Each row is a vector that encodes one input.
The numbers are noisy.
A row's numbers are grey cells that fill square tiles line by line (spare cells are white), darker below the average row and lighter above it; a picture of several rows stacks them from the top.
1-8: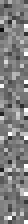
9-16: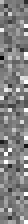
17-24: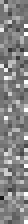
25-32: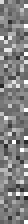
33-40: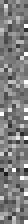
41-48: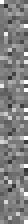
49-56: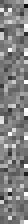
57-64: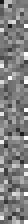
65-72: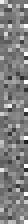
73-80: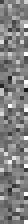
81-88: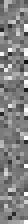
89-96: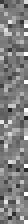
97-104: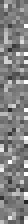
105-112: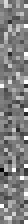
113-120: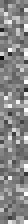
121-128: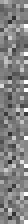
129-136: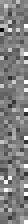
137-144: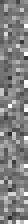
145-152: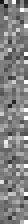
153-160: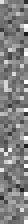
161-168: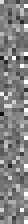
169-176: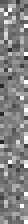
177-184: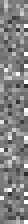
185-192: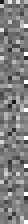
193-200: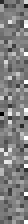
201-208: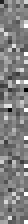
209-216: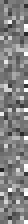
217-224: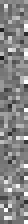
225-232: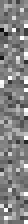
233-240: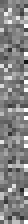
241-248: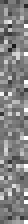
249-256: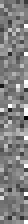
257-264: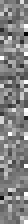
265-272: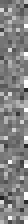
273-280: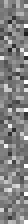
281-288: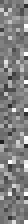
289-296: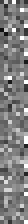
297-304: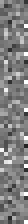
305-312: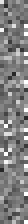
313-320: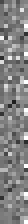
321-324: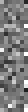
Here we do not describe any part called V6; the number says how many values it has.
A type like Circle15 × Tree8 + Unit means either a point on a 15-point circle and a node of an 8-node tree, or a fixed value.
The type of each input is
Bool × Bool × Bool × V6 + Tree20 + Unit.
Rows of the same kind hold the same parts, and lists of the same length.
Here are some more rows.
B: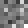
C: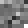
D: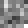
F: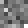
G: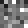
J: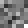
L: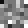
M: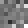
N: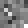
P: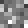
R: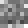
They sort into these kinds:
B, C, D, F, J, M, N, R
G
L, P

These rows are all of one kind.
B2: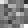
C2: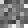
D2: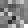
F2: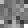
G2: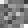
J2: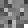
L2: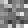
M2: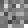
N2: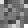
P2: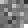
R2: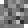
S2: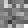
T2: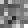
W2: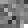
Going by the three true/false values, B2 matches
G2, L2 and S2.
